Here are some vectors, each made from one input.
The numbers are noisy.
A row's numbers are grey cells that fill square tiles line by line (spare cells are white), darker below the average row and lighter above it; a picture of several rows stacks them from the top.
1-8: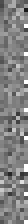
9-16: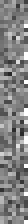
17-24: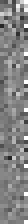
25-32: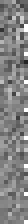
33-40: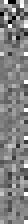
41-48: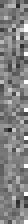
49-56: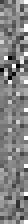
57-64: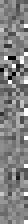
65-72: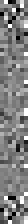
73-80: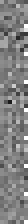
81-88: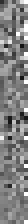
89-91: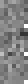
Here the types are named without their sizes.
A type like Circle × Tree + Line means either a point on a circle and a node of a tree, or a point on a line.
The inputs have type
List(Line).
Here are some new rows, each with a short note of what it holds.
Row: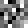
the empty list
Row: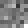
a list of two items
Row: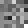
a list of two items
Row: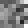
a list of one item
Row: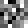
the empty list
